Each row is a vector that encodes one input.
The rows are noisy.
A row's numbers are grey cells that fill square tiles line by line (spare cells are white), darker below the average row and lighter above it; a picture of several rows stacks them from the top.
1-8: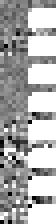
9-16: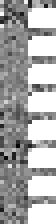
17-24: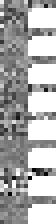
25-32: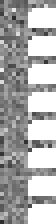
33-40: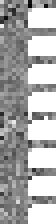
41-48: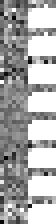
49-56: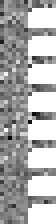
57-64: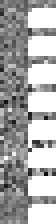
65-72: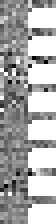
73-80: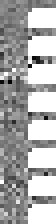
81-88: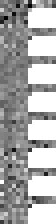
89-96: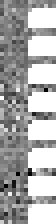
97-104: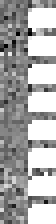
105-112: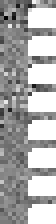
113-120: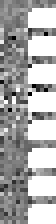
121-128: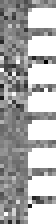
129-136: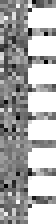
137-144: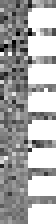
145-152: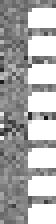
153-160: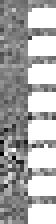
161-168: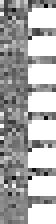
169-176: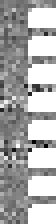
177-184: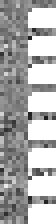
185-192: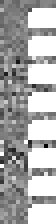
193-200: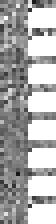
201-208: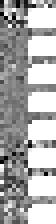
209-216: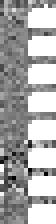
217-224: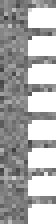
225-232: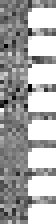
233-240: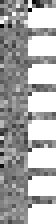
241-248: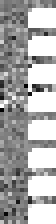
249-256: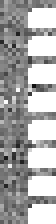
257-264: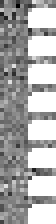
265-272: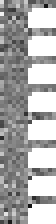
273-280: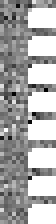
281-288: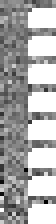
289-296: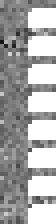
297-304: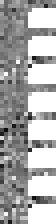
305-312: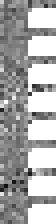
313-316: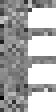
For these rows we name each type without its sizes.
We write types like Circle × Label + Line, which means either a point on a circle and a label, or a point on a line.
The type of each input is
List(Circle).
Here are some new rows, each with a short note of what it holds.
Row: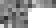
a list of one item
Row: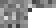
a list of one item
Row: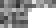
a list of one item
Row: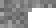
a list of one item
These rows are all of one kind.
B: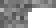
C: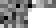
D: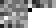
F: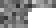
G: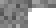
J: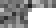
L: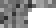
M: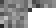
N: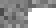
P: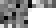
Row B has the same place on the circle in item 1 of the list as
J and M.
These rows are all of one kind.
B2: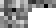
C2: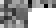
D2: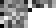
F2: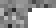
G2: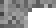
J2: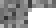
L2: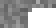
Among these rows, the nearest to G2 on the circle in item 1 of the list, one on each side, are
F2 and J2.
